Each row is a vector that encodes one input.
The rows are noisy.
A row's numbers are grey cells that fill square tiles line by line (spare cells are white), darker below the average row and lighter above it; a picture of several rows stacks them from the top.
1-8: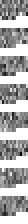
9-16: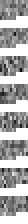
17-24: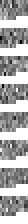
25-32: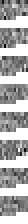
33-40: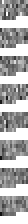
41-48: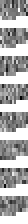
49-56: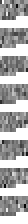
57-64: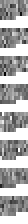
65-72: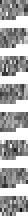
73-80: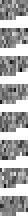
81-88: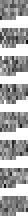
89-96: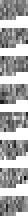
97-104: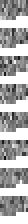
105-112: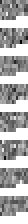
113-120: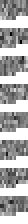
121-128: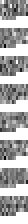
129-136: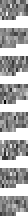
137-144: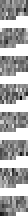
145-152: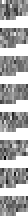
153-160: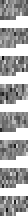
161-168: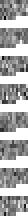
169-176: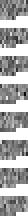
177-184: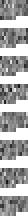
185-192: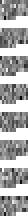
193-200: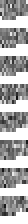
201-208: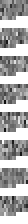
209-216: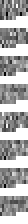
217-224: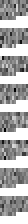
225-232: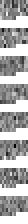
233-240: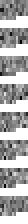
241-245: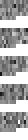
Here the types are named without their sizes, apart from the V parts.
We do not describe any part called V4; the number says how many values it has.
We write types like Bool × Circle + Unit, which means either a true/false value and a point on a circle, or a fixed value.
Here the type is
(Line + V4) × List(Circle).
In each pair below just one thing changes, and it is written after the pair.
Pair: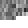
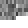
the place on the circle in item 1 of the list
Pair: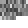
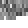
the place on the circle in item 1 of the list
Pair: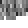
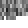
the place on the circle in item 1 of the list
